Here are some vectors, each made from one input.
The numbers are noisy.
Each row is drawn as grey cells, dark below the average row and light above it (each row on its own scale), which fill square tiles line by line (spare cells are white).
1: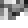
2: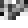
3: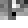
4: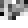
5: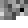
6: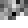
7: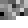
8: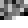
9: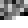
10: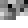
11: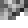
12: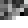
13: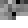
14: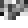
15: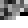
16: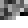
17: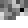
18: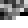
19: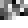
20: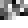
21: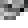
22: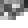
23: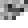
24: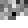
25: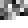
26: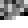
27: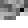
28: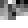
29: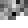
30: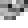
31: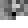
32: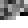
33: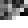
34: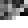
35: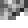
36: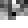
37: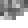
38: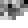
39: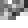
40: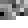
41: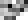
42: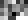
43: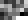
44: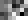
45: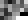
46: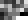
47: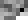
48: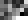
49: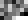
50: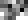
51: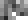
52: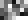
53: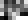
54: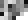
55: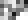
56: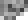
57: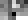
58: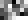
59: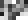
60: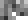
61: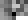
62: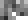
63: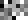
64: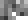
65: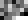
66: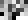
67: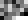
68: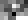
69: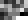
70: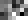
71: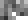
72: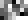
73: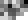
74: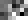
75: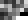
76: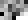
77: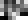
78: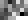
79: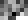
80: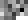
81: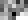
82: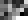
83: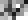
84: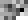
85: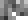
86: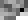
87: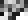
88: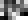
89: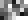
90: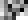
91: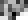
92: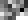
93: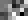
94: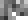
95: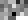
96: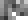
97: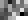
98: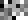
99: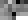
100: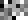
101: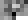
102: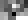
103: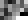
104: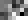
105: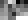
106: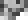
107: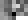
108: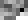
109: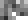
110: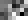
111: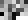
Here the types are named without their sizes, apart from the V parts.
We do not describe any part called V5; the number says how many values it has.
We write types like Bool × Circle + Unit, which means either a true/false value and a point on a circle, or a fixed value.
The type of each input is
List(Bool × V5).
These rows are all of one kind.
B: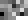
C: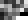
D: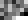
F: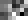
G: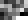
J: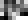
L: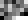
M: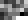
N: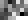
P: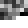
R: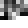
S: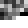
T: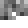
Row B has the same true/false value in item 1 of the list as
F, N and T.
